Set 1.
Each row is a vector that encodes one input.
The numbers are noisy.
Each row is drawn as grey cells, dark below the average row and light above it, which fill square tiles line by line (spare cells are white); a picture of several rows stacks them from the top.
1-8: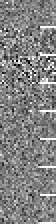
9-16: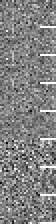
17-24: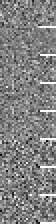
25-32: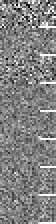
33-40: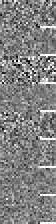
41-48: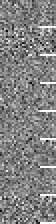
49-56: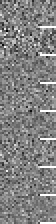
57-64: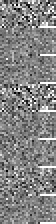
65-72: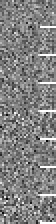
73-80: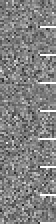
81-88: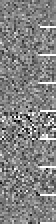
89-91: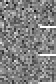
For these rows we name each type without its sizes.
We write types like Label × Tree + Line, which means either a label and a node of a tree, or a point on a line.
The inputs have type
List(Line).
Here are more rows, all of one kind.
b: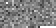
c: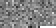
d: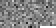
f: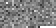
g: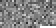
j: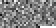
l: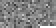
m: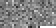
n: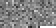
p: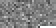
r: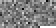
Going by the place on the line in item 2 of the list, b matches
f and r.
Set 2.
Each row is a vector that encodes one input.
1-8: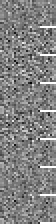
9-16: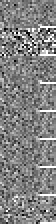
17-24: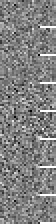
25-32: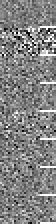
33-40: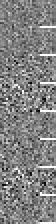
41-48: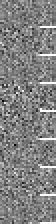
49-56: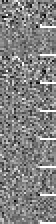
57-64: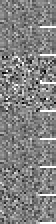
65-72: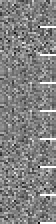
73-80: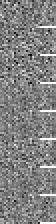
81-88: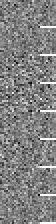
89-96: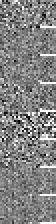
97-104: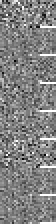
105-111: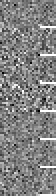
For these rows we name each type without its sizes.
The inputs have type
List(Line).
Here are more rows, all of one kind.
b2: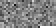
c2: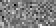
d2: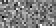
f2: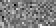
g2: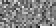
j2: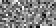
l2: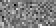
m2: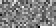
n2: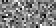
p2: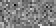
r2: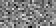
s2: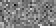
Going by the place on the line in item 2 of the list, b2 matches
g2, j2 and r2.
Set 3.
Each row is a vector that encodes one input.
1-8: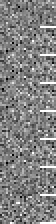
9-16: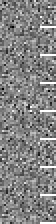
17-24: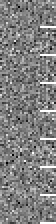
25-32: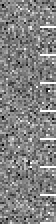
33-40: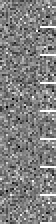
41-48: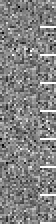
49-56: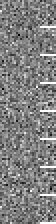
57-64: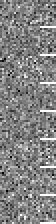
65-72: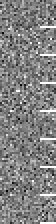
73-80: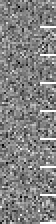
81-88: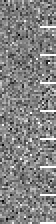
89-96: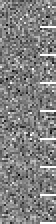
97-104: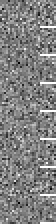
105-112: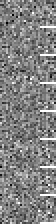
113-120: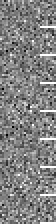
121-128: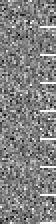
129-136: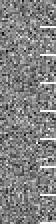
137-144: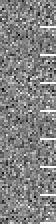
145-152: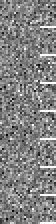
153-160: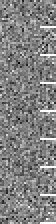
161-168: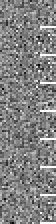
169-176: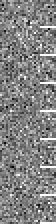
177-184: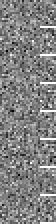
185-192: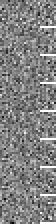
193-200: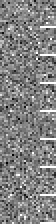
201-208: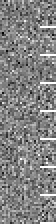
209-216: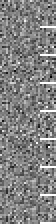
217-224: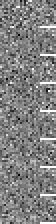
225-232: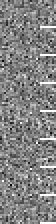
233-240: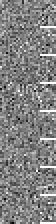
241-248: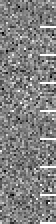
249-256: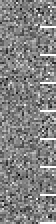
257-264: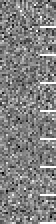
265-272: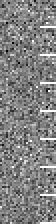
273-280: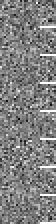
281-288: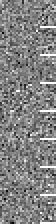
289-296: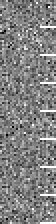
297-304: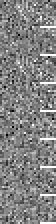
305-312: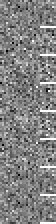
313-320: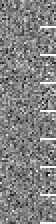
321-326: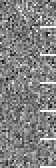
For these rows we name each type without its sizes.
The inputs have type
(Circle + Unit) × Label.
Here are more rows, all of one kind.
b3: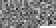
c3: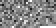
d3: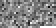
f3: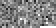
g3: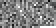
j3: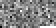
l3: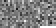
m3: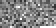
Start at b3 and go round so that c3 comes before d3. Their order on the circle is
b3, l3, c3, f3, d3, m3, g3, j3.
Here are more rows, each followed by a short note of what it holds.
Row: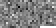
a label
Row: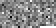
a point on a circle and a label
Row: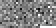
a label
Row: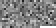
a label
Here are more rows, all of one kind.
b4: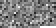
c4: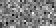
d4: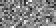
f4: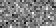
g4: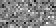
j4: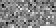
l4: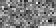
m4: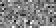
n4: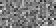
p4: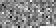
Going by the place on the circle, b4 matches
f4 and n4.
